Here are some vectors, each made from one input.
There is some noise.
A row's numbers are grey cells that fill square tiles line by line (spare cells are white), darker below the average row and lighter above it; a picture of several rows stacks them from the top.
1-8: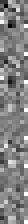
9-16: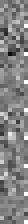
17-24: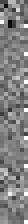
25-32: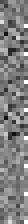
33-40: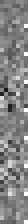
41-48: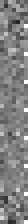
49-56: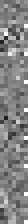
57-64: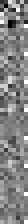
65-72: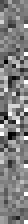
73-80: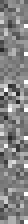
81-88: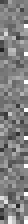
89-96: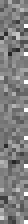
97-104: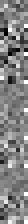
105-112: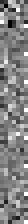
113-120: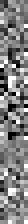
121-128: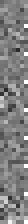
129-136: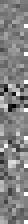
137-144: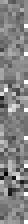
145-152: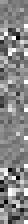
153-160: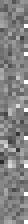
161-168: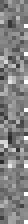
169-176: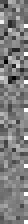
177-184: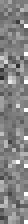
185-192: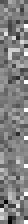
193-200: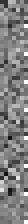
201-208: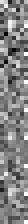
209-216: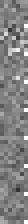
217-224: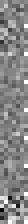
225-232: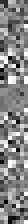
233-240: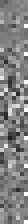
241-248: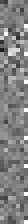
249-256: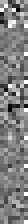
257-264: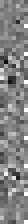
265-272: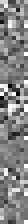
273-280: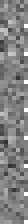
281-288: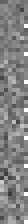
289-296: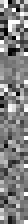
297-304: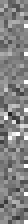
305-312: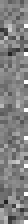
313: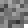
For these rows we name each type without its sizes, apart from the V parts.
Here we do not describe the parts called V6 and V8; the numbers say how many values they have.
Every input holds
a point on a line and a value of V6, together with either a point on a line, or a value of V8.
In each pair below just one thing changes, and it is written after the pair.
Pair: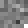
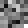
the value of V8
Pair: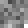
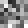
the value of V8
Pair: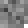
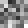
the value of V6
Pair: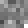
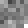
the place on the line
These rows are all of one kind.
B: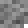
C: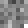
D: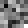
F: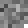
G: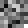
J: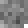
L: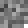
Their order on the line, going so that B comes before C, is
B, C, G, J, F, D, L.
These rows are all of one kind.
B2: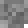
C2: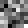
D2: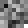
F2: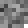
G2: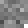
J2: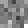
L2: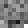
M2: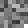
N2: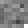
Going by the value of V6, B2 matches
C2 and G2.
